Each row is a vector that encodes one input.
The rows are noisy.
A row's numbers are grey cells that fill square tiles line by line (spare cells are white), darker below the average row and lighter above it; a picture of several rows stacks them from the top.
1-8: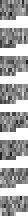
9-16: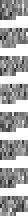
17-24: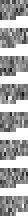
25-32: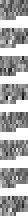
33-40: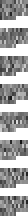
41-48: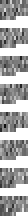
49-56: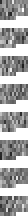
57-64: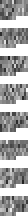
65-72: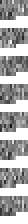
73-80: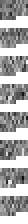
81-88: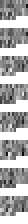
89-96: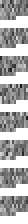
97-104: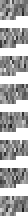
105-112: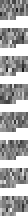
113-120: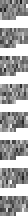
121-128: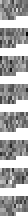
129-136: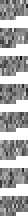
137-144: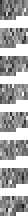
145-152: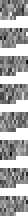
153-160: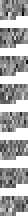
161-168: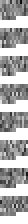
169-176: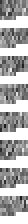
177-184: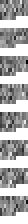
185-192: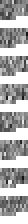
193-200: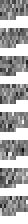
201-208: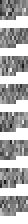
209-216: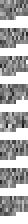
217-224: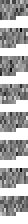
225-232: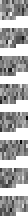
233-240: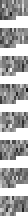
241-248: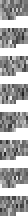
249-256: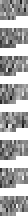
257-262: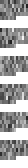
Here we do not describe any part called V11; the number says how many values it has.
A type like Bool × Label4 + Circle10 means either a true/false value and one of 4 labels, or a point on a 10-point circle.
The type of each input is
Bool × Line10 × List2(V11).
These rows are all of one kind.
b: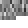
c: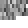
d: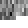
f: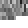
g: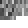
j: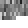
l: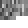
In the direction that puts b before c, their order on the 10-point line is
g, j, l, b, f, c, d.
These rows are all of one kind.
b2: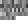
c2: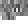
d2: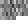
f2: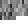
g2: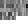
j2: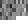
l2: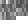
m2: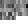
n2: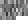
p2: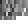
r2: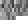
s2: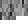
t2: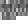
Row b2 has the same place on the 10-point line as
g2, m2 and r2.
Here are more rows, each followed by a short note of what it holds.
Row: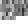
a point on a 10-point line and a true/false value, together with the empty list
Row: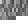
a point on a 10-point line and a true/false value, together with a list of two items
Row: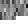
a point on a 10-point line and a true/false value, together with the empty list
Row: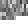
a point on a 10-point line and a true/false value, together with a list of one item
